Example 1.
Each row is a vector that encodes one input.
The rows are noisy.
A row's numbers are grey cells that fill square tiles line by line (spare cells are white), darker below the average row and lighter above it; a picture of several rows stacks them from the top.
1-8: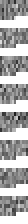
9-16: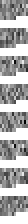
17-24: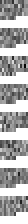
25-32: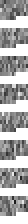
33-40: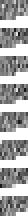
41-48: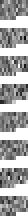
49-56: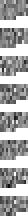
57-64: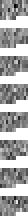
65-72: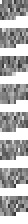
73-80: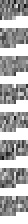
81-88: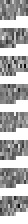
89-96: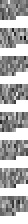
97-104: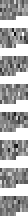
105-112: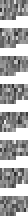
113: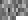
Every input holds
either a node of an 8-node tree, or a node of a 14-node tree.
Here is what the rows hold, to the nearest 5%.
About 45% of them hold a node of an 8-node tree. The rest hold a node of a 14-node tree.
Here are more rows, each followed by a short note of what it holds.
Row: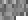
a node of a 14-node tree
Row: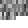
a node of a 14-node tree
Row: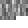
a node of a 14-node tree
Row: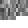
a node of a 14-node tree
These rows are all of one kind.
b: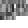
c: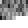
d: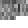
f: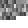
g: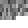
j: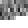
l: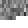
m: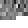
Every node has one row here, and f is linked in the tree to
l.
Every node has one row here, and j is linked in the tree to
g.
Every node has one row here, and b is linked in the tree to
d.
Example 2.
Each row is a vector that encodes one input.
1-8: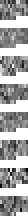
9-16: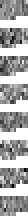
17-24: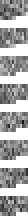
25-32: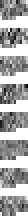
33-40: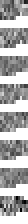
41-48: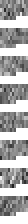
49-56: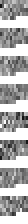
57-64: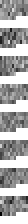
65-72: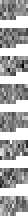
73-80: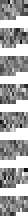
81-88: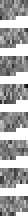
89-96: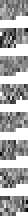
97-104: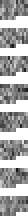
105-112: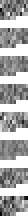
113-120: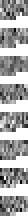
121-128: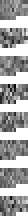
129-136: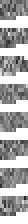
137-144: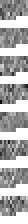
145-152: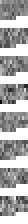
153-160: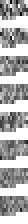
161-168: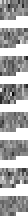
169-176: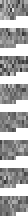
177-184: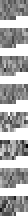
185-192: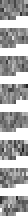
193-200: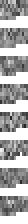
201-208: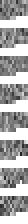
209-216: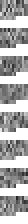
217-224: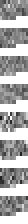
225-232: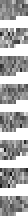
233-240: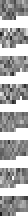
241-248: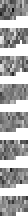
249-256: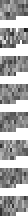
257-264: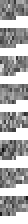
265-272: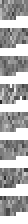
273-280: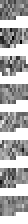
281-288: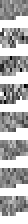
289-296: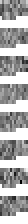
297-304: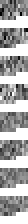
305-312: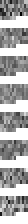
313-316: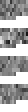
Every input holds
a point on a 10-point circle, together with either a fixed value, or three true/false values.
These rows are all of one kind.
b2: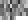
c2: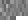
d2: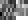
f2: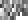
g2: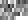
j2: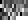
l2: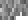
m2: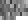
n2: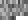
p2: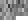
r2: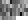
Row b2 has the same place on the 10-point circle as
d2, f2 and n2.
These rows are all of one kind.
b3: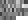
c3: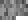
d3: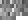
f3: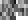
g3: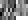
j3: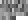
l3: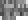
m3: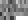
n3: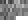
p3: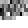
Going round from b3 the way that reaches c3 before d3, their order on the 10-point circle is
b3, n3, l3, c3, j3, d3, p3, m3, f3, g3.
